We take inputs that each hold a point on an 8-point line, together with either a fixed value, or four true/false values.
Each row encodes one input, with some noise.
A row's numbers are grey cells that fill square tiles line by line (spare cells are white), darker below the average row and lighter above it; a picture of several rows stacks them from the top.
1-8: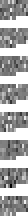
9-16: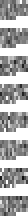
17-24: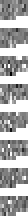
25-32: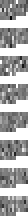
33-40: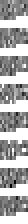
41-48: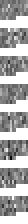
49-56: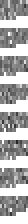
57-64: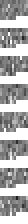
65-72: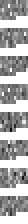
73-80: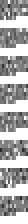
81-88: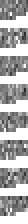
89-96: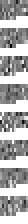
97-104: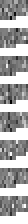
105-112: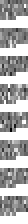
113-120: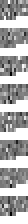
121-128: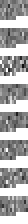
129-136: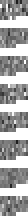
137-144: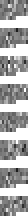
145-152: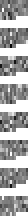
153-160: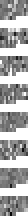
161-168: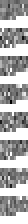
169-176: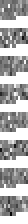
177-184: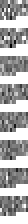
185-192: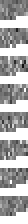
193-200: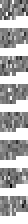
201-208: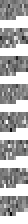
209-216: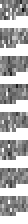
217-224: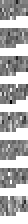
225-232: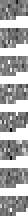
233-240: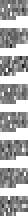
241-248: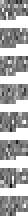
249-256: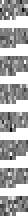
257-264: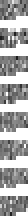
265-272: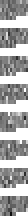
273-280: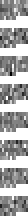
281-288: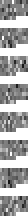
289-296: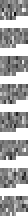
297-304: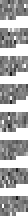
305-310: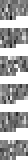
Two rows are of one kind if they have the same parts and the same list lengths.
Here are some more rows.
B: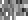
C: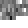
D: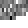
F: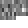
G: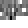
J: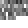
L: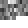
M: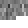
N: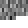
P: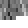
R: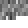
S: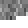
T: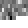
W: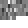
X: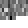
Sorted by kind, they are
B, J
C, D, F, G, L, M, N, P, R, S, T, W, X

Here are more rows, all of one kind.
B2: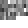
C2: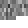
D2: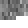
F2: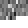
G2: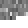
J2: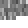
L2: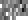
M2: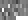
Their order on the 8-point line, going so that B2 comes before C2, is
L2, B2, C2, J2, D2, M2, G2, F2.
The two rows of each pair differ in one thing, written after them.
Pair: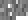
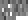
one of the four true/false values
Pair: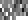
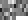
one of the four true/false values
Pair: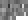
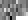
the place on the 8-point line
